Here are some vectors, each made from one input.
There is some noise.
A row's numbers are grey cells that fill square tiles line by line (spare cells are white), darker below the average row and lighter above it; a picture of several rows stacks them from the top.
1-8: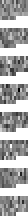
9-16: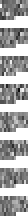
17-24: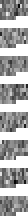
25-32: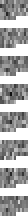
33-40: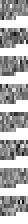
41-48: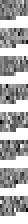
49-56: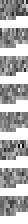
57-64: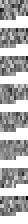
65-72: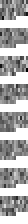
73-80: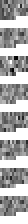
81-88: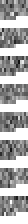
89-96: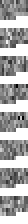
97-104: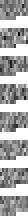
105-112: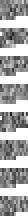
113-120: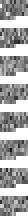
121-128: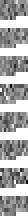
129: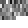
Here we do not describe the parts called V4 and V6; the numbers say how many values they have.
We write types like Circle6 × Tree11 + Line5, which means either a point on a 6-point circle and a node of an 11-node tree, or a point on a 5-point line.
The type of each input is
(Label5 × V4 + Label7) × V6.
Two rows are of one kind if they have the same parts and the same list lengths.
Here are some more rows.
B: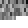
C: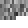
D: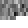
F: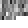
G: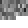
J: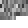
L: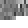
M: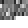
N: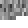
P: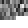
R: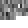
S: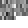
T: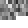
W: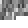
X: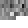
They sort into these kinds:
B, F, J, M, P, T, W
C, D, G, L, N, R, S, X

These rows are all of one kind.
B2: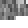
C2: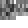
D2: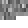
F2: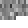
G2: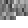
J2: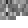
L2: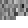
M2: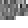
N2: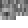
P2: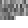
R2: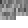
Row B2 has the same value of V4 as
F2, G2 and J2.
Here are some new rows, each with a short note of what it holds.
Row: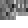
one of 5 labels, a value of V4 and a value of V6
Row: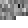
one of 7 labels and a value of V6
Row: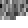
one of 5 labels, a value of V4 and a value of V6
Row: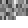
one of 5 labels, a value of V4 and a value of V6
